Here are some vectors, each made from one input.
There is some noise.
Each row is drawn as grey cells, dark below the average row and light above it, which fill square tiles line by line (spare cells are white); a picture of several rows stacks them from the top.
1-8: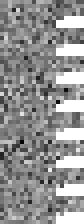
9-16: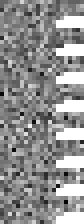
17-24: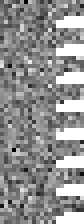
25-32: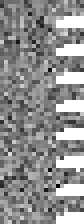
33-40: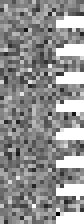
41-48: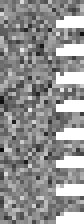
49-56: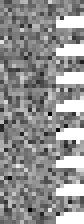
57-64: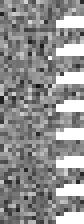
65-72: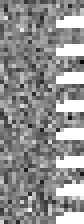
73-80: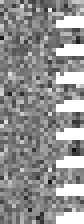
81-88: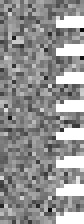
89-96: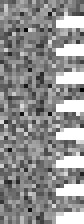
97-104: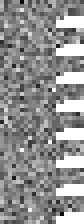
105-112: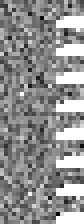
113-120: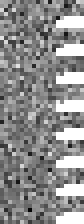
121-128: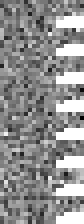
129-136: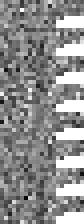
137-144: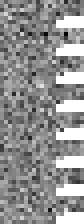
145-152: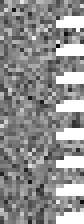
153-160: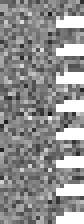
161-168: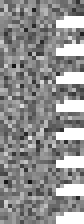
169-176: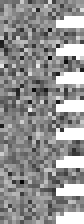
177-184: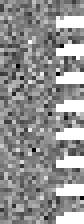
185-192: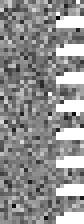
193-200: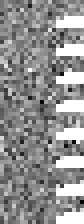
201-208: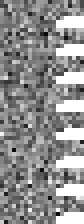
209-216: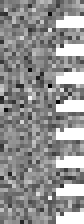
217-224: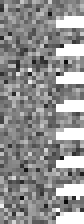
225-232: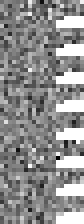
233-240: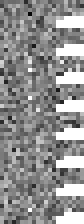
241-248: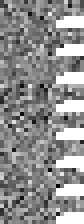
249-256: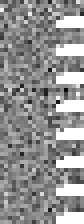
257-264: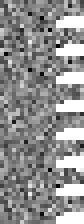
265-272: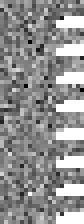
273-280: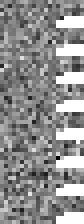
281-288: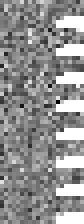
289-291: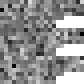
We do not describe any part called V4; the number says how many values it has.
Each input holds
a node of a 10-node tree, together with either a point on a 9-point circle and a true/false value, or a list of up to two values of V4.
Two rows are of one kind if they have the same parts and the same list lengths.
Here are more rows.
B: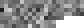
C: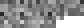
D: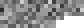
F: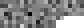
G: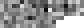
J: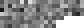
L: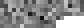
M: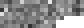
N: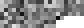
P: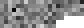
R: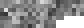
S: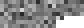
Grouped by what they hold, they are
B, D, J, M
C, P, R, S
F, L
G, N

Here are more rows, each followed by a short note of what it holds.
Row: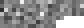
a node of a 10-node tree, together with a list of one item
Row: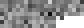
a node of a 10-node tree, together with a list of two items
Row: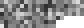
a point on a 9-point circle, a node of a 10-node tree and a true/false value
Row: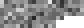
a node of a 10-node tree, together with a list of two items
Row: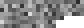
a node of a 10-node tree, together with a list of one item
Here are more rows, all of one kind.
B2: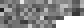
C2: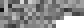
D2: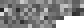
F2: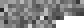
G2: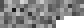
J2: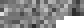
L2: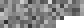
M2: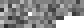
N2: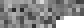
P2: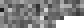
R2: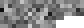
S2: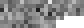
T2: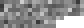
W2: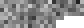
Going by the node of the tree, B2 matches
D2, F2, P2 and R2.
